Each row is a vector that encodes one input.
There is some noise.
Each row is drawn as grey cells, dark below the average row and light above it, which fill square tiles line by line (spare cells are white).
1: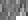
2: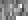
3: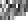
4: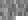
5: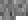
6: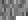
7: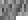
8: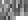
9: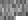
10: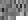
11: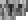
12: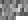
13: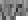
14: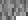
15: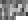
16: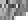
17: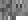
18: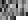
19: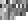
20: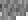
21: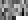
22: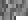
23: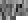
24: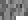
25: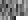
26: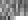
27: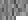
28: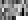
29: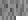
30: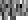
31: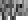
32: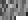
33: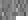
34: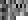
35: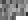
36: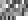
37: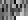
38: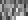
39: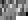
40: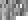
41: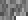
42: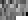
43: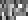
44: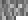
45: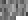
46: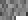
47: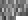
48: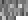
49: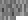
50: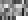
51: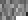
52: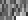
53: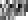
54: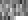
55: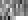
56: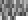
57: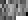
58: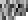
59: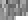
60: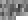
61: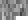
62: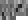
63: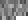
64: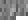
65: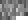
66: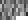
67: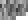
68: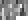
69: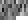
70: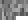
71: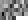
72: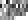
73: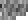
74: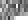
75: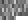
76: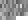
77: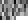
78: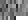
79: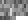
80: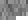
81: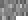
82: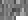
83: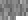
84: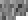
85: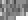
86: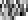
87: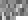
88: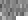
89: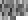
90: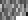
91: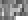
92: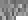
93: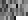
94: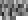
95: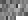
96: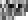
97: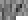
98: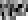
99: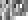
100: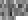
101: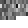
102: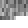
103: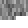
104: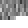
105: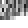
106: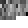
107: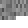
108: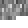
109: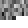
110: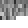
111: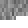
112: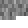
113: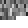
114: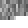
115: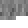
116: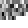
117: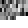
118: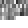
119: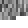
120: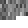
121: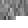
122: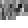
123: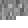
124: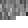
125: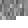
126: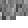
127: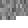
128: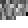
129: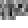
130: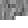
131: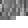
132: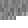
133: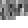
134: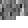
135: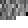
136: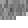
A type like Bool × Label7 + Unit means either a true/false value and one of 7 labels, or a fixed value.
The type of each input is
List2(Line5 × Line6).
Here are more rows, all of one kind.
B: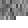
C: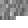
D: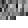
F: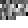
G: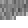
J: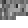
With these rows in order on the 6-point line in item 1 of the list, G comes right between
B and D.
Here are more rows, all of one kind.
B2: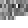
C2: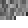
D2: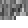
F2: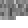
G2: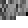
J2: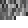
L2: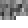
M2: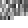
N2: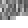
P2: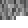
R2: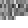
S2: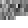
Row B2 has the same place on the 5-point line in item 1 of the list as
C2, F2, N2 and R2.
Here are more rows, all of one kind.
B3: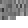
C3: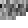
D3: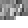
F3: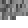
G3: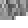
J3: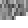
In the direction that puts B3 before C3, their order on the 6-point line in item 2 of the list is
B3, F3, D3, G3, J3, C3.
